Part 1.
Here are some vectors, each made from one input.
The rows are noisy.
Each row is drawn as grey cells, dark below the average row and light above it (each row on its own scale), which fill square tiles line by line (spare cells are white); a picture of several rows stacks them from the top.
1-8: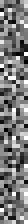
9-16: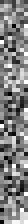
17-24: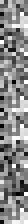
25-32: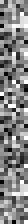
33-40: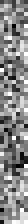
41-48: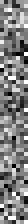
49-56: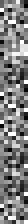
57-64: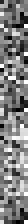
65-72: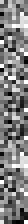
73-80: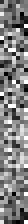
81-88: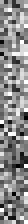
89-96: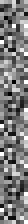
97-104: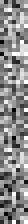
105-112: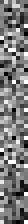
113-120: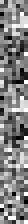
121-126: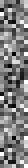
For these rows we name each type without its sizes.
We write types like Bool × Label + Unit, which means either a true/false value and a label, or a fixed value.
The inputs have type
Bool × Bool × Bool.
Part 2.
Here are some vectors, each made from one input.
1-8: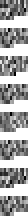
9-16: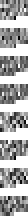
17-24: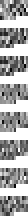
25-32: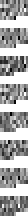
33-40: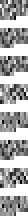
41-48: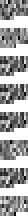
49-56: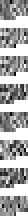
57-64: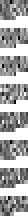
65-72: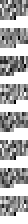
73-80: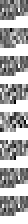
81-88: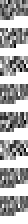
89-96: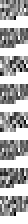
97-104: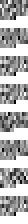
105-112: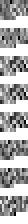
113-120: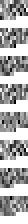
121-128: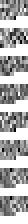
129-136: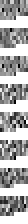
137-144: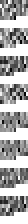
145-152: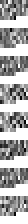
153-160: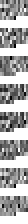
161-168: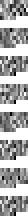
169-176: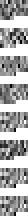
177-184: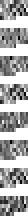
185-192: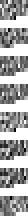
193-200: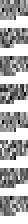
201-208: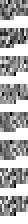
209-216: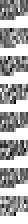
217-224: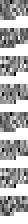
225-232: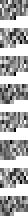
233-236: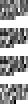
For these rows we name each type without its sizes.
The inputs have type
Bool × Bool × Bool.
